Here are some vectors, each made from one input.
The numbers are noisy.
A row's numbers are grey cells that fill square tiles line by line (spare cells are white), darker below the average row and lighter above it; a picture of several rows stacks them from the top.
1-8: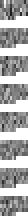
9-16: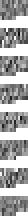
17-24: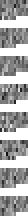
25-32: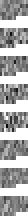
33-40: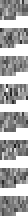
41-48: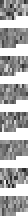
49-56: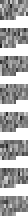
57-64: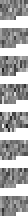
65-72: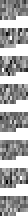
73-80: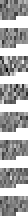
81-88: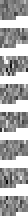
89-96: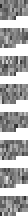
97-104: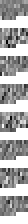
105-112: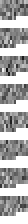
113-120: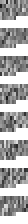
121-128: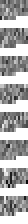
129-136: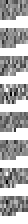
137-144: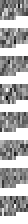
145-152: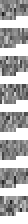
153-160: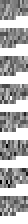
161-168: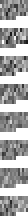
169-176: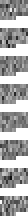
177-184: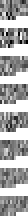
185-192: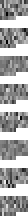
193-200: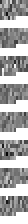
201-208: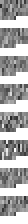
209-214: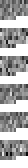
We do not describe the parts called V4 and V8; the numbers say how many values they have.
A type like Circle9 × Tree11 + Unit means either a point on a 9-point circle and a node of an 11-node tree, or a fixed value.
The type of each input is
Bool × (Line6 + V8) + Label5 × V4.
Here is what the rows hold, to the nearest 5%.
About 25% of them hold one of 5 labels and a value of V4. The rest hold a true/false value, together with either a point on a 6-point line, or a value of V8.
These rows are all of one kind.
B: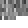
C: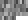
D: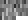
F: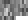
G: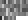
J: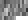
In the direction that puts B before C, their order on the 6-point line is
F, G, J, B, C, D.
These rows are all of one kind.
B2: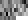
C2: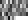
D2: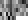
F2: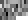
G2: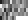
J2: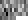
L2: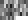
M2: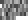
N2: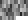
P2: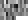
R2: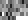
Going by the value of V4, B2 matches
F2 and J2.
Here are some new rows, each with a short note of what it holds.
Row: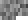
a true/false value and a value of V8
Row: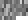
a point on a 6-point line and a true/false value
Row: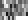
one of 5 labels and a value of V4
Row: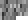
a true/false value and a value of V8
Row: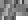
a point on a 6-point line and a true/false value
